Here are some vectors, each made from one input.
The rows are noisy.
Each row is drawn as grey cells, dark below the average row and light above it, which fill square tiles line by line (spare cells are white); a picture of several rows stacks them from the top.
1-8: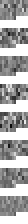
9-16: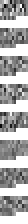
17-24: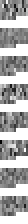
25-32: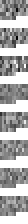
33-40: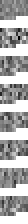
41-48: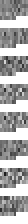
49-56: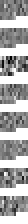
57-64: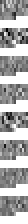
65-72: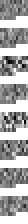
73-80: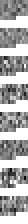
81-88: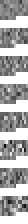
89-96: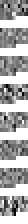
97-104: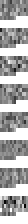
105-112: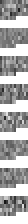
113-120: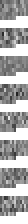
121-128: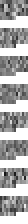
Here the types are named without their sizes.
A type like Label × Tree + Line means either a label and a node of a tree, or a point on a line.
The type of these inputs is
(Bool × Bool × Bool × Bool + Line) × Line × Line.
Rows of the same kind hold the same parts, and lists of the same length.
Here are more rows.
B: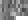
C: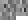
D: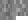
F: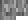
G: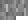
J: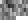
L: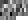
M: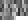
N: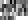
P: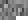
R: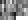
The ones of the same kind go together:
B, C, D, F, G, J, P, R
L, M, N

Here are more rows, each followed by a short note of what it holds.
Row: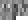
a point on each of two lines and four true/false values
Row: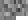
a point on each of three lines
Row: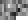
a point on each of three lines
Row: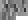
a point on each of two lines and four true/false values
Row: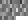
a point on each of two lines and four true/false values
